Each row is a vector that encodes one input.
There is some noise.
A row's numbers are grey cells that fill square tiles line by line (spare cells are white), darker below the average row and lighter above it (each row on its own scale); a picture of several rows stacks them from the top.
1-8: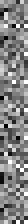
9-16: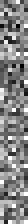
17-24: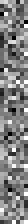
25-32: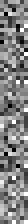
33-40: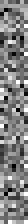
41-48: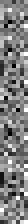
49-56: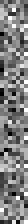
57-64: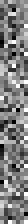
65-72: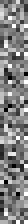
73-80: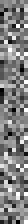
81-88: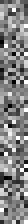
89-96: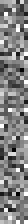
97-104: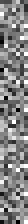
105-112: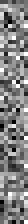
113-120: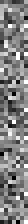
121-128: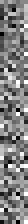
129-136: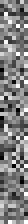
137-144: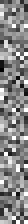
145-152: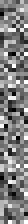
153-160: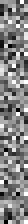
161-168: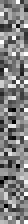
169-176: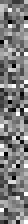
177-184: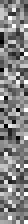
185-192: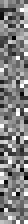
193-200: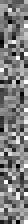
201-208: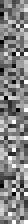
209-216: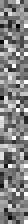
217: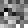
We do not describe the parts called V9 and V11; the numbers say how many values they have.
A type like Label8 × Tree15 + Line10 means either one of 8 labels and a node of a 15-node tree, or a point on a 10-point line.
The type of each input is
Bool × Tree8 + V9 × V11.
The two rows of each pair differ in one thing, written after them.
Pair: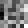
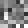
the value of V9
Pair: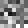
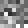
the value of V9
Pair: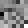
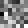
the value of V11
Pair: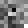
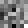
the value of V9
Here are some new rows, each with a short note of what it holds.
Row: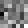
a value of V9 and a value of V11
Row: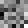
a value of V9 and a value of V11
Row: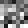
a node of an 8-node tree and a true/false value
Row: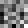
a value of V9 and a value of V11
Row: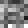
a node of an 8-node tree and a true/false value
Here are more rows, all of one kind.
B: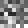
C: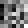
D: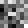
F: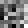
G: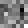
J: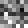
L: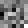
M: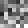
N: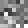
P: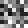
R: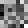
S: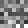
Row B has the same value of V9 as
F and P.
